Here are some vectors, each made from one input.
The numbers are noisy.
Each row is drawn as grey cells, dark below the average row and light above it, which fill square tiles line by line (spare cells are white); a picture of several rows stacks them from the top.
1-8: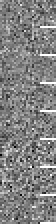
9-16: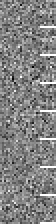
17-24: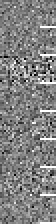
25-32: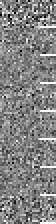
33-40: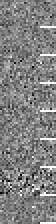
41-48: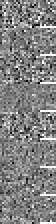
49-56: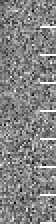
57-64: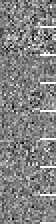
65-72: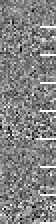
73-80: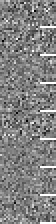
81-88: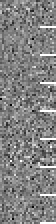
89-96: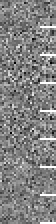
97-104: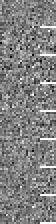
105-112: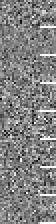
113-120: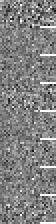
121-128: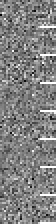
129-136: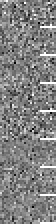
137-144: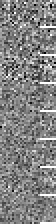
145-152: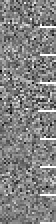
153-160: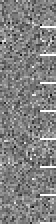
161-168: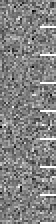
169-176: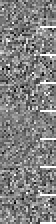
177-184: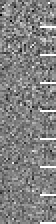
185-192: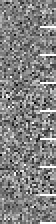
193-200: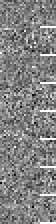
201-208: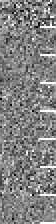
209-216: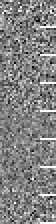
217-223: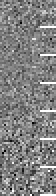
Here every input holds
three true/false values, together with either one of 6 labels and a point on a 10-point line, or a point on an 8-point line.
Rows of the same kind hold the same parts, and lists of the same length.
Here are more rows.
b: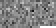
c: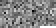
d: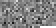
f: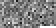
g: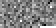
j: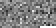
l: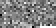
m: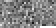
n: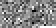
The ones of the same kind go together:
b, d, g, j
c, f, l, m, n

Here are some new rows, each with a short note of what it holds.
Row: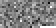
one of 6 labels, a point on a 10-point line and three true/false values
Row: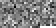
a point on an 8-point line and three true/false values
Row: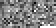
one of 6 labels, a point on a 10-point line and three true/false values
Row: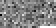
a point on an 8-point line and three true/false values
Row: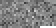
one of 6 labels, a point on a 10-point line and three true/false values
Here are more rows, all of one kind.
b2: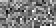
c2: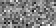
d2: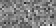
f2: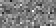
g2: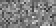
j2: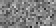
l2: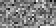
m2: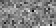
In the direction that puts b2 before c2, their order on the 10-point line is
b2, m2, j2, c2, g2, f2, d2, l2.
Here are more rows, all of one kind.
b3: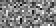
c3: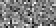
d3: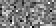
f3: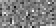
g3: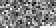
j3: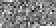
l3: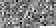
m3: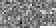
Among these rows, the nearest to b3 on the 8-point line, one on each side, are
j3 and l3.
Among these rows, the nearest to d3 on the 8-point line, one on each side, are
c3 and f3.
